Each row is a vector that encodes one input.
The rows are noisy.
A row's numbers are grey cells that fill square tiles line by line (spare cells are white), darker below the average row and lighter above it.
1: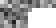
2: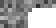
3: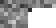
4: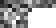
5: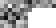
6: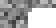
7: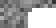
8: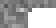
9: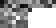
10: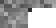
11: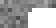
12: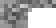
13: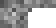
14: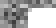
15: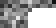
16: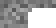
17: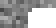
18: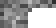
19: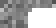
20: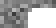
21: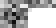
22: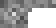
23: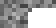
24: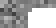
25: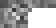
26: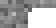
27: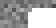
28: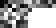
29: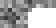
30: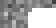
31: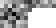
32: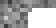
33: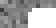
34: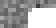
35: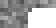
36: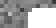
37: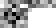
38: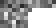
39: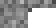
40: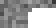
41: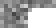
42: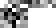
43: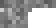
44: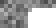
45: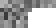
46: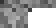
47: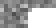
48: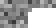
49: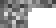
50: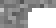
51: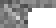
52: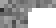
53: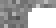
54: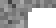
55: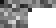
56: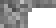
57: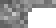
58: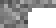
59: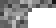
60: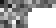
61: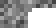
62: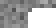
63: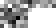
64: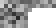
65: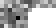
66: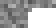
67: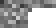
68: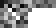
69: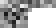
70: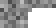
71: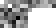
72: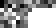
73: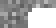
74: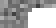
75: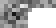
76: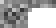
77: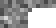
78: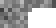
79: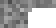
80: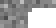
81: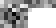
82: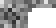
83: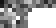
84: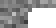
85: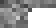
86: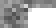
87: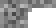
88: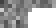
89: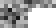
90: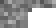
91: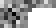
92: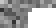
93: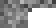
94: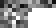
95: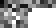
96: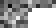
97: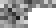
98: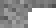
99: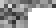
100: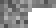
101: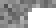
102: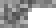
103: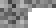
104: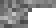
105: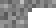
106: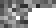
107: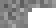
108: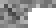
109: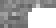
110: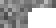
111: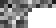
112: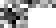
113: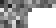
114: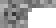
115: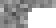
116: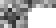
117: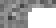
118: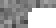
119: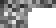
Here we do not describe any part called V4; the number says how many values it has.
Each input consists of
a point on a 6-point circle and a value of V4, together with either a point on an 11-point circle, or a fixed value.
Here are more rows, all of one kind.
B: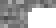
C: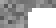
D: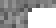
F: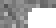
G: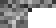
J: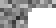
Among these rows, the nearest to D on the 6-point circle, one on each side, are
G and J.
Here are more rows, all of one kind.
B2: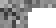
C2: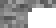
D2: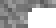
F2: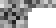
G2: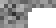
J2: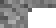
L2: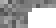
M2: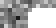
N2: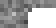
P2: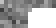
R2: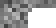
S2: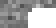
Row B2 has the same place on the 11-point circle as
C2, D2, F2 and J2.
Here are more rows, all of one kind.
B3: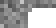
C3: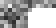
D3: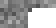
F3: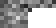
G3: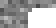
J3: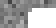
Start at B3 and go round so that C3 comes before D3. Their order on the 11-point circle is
B3, J3, G3, C3, F3, D3.
